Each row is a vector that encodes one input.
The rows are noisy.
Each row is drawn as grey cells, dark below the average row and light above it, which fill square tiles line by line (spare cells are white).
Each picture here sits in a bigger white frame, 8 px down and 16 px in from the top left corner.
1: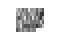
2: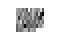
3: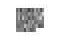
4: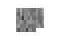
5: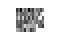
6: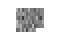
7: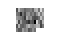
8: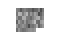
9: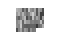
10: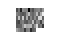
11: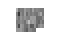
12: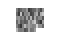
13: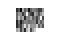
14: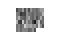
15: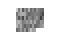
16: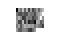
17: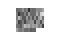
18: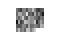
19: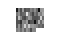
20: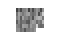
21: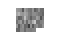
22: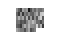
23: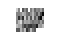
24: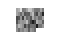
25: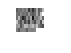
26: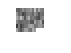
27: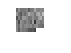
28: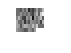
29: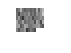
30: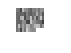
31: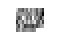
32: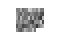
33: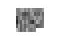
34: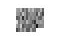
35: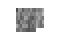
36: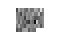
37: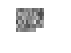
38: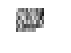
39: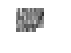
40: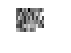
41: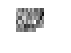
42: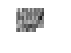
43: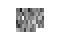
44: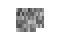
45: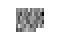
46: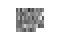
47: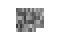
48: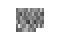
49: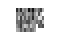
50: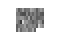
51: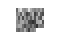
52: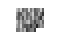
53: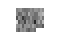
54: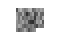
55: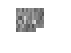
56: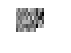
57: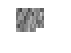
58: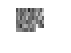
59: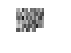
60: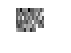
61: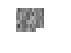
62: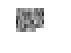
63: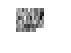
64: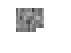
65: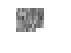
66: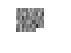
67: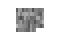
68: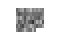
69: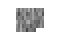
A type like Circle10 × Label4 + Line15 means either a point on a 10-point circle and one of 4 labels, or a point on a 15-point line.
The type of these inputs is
Bool × Bool × Bool + Tree7.
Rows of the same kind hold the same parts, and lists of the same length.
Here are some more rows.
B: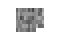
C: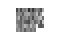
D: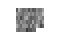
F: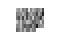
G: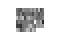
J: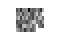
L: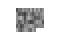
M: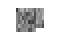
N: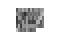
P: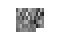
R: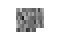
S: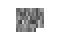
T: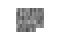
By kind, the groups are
B, C, D, F, J, R, T
G, L, M, N, P, S

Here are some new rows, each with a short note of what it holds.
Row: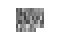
a node of a 7-node tree
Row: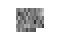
three true/false values
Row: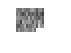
a node of a 7-node tree
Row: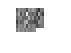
a node of a 7-node tree
